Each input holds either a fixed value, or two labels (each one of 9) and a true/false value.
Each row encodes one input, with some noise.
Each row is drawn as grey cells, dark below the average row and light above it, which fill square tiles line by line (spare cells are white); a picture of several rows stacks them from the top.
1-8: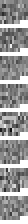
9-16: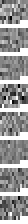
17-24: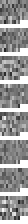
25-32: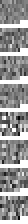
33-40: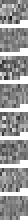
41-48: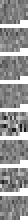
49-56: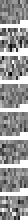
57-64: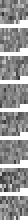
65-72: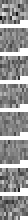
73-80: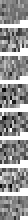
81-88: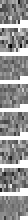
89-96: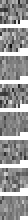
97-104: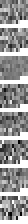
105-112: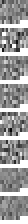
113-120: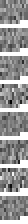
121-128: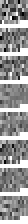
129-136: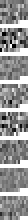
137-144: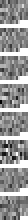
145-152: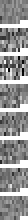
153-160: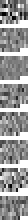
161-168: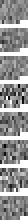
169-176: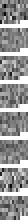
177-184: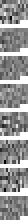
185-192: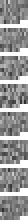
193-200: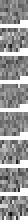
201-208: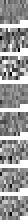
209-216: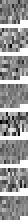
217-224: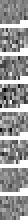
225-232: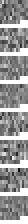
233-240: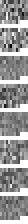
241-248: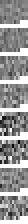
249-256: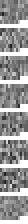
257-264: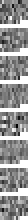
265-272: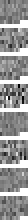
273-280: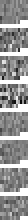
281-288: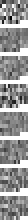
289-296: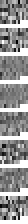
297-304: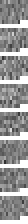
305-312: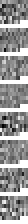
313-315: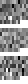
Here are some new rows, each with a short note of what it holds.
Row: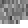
two labels (each one of 9) and a true/false value
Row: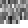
two labels (each one of 9) and a true/false value
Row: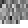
two labels (each one of 9) and a true/false value
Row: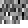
a fixed value
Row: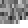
two labels (each one of 9) and a true/false value
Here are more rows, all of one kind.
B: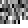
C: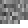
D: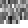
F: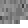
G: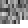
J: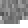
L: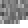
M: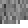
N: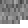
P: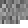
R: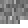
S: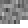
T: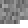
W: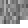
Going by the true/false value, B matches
C, D, M and W.
